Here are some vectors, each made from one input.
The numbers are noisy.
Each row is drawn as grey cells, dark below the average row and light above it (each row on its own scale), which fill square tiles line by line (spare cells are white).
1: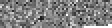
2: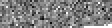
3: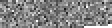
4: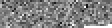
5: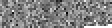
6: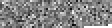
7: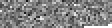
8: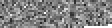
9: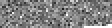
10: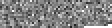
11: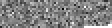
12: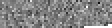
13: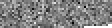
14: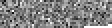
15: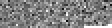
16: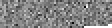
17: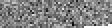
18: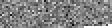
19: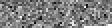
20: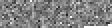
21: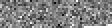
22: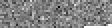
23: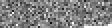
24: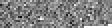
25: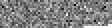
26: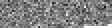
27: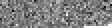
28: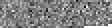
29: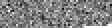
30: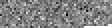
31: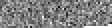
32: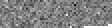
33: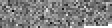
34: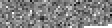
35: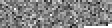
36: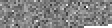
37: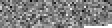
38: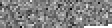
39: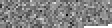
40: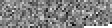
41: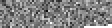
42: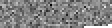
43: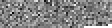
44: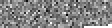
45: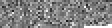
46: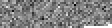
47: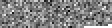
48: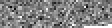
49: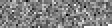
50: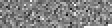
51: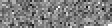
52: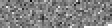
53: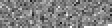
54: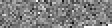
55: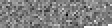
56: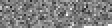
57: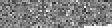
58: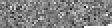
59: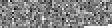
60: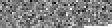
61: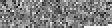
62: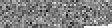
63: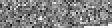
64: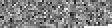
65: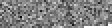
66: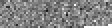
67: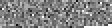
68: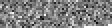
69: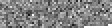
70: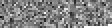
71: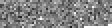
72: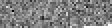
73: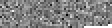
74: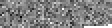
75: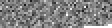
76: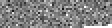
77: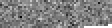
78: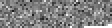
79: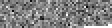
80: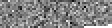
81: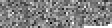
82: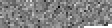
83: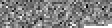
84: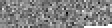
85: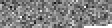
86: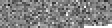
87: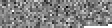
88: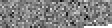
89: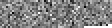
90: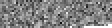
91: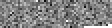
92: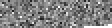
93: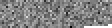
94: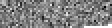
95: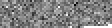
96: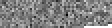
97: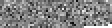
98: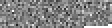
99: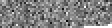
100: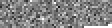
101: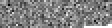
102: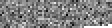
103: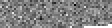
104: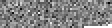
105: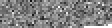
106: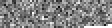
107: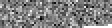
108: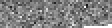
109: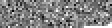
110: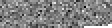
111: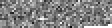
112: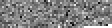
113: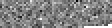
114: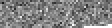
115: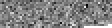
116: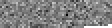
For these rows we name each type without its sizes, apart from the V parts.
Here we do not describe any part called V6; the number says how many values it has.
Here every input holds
a list of items, each a true/false value and a value of V6.
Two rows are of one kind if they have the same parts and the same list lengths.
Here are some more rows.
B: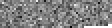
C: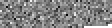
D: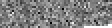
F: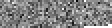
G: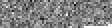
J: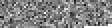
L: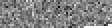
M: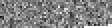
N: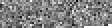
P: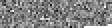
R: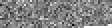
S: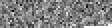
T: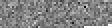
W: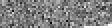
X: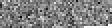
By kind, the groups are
B, C, F, L, N, P, R, T, X
D, G, S, W
J, M

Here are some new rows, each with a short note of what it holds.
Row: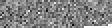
a list of two items
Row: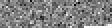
a list of one item
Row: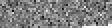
a list of one item
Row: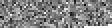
the empty list
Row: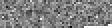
a list of two items
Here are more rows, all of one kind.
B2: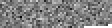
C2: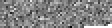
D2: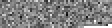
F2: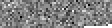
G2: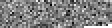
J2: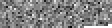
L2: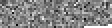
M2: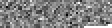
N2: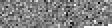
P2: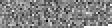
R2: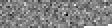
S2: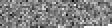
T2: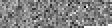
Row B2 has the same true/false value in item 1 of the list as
C2, J2 and M2.
